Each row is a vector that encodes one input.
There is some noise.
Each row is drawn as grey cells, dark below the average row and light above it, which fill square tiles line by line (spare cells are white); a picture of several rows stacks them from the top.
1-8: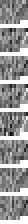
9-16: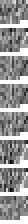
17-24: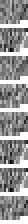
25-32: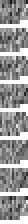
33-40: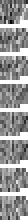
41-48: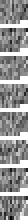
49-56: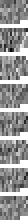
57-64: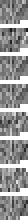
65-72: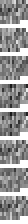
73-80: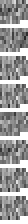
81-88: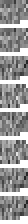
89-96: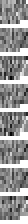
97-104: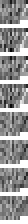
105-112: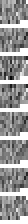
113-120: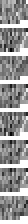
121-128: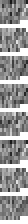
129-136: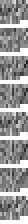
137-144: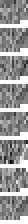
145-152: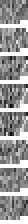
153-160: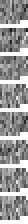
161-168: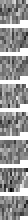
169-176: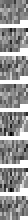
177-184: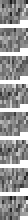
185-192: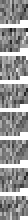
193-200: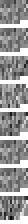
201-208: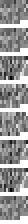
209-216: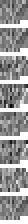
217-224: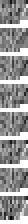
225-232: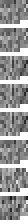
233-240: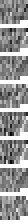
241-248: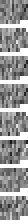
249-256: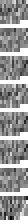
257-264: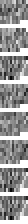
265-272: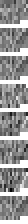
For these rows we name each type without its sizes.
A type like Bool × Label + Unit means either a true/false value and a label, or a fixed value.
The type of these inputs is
Line.
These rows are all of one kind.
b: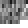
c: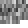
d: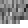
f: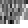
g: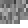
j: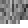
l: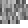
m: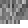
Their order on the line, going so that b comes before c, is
f, b, g, m, j, d, c, l.
